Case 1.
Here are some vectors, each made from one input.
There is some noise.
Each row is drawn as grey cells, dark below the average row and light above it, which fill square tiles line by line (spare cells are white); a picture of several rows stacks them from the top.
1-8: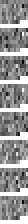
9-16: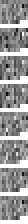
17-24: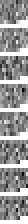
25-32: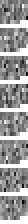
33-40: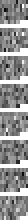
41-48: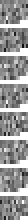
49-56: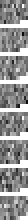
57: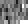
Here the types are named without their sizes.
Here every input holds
a point on a line, together with either a fixed value, or a node of a tree.
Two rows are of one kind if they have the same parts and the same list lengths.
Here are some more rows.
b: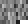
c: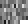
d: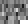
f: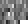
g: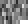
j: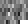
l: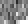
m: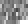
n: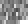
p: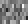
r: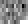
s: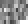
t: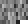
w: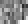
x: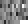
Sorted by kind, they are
b, c, d, f, g, j, p, t, x
l, m, n, r, s, w

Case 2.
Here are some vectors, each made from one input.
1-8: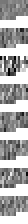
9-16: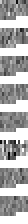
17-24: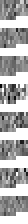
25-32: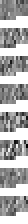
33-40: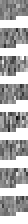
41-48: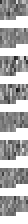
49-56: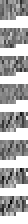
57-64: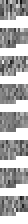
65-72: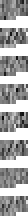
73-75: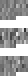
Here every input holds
either a point on a 5-point line, or a point on each of two 6-point lines.
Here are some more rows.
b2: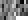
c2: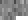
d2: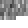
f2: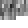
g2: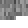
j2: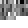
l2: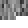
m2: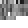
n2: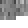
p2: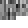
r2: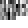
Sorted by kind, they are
b2, j2, m2, p2, r2
c2, d2, f2, g2, l2, n2

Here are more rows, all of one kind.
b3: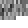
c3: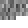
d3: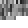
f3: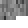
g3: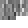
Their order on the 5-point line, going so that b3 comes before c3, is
b3, g3, c3, d3, f3.
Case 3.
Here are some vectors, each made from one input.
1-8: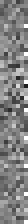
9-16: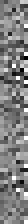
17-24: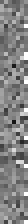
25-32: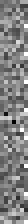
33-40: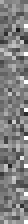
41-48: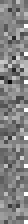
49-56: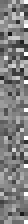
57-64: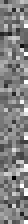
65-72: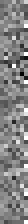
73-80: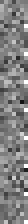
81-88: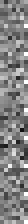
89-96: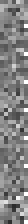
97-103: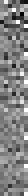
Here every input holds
either a point on an 8-point line, or a point on a 9-point line.
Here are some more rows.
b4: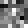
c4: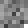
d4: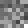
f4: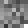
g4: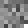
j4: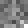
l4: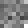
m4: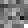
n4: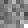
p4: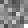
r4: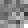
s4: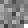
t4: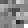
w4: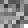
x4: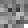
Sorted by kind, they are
b4, d4, j4, l4, m4, n4, r4
c4, f4, g4, p4, s4, t4, w4, x4

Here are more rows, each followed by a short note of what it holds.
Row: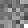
a point on a 9-point line
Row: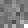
a point on a 9-point line
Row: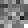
a point on a 9-point line
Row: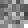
a point on a 9-point line
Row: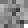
a point on an 8-point line
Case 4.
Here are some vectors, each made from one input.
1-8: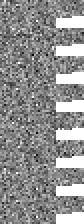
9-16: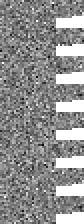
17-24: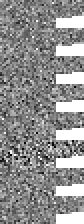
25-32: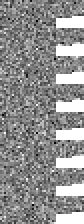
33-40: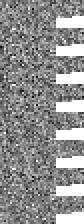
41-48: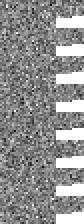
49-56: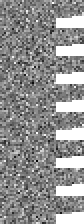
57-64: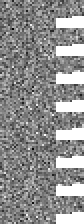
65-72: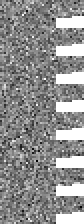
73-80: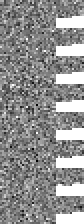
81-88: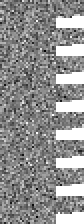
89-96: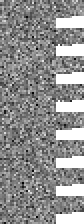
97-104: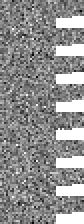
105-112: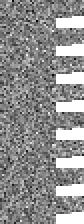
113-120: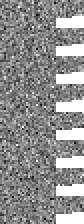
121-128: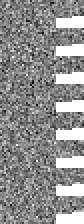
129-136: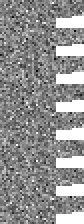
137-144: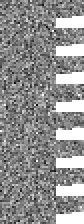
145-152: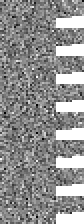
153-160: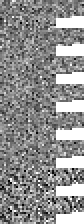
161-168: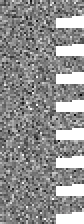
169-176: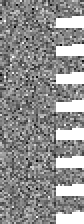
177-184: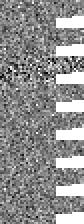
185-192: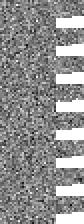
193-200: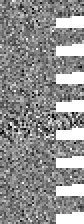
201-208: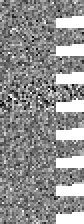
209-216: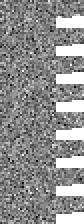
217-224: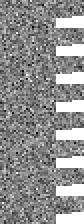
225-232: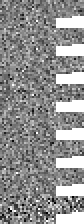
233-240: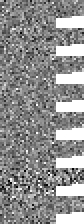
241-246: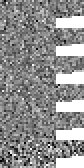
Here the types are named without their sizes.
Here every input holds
a list of points on a line.
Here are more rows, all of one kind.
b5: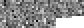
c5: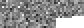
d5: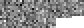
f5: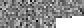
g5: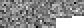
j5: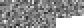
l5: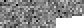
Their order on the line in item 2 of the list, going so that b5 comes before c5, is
f5, b5, c5, l5, g5, d5, j5.
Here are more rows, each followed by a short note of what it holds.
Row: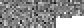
a list of two items
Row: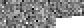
a list of two items
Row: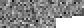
a list of two items
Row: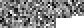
the empty list
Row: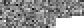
a list of two items
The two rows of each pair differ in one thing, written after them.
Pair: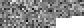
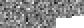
the place on the line in item 1 of the list
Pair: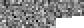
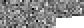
the place on the line in item 2 of the list
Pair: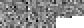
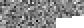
the place on the line in item 1 of the list
